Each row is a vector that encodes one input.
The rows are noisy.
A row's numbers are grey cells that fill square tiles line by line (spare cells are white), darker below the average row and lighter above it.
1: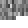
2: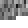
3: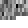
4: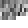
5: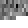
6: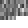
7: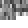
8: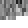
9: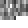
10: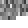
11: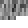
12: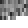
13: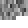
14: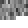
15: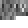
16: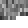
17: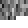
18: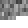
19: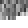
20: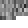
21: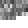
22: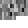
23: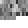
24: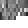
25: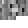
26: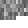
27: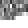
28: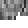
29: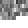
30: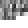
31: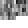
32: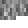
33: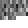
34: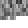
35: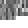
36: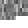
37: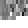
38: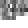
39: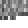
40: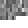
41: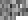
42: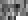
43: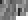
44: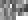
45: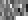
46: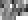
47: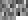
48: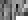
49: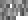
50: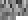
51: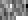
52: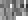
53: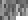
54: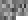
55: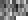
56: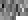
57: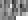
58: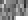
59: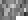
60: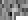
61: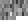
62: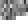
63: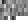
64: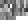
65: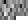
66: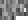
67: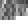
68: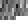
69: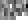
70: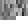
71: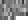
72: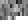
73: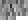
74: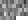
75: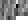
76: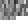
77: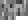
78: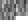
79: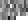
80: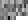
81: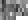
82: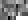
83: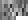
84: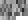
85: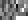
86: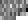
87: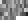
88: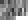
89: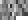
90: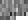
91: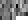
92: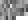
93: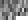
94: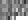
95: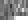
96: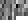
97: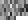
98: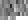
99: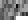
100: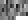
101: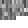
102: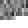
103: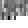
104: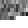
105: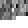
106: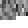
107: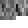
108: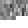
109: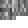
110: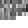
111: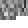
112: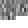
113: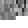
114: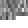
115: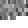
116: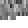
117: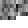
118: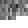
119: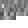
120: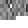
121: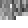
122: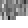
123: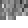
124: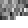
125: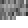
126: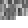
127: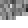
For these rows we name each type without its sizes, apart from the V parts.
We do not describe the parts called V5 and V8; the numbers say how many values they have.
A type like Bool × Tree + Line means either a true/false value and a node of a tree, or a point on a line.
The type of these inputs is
Line × (Line + V8) × V5.
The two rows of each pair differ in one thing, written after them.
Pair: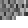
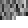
the value of V8
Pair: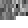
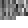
the place on the line
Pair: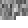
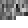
the value of V5
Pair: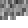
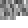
the value of V8
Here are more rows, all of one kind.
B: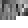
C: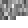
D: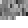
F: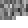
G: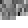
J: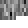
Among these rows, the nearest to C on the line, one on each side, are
D and J.
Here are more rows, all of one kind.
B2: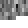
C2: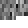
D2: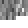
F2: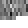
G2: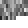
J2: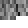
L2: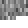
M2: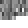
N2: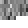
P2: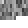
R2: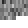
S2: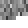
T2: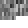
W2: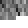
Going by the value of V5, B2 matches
C2, J2 and W2.
